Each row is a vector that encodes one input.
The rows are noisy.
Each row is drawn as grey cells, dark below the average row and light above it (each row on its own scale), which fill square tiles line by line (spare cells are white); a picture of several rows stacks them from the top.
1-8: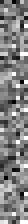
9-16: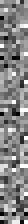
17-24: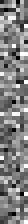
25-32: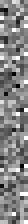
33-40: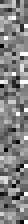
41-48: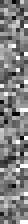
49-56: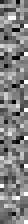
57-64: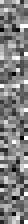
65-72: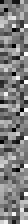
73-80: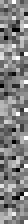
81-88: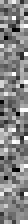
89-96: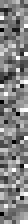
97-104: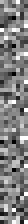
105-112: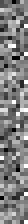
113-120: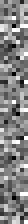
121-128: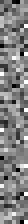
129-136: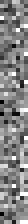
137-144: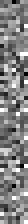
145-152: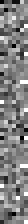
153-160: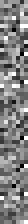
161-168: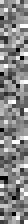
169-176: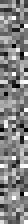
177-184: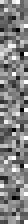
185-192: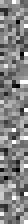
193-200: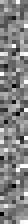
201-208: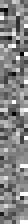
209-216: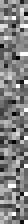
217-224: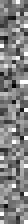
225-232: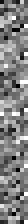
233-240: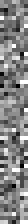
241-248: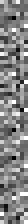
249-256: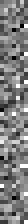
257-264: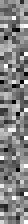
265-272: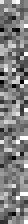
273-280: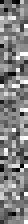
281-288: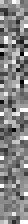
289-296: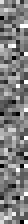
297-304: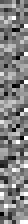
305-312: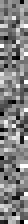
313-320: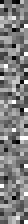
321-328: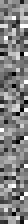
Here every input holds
a true/false value, together with either a point on an 11-point line, or a point on a 14-point line.
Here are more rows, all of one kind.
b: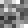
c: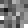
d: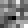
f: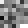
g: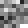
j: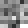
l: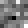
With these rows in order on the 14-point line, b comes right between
g and l.
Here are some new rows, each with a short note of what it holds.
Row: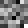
a point on an 11-point line and a true/false value
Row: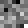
a point on an 11-point line and a true/false value
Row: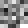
a point on a 14-point line and a true/false value
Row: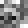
a point on a 14-point line and a true/false value
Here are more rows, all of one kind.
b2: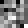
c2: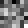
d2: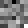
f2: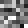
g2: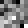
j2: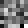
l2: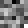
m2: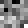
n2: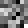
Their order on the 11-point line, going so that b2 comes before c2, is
f2, j2, b2, g2, c2, m2, l2, d2, n2.
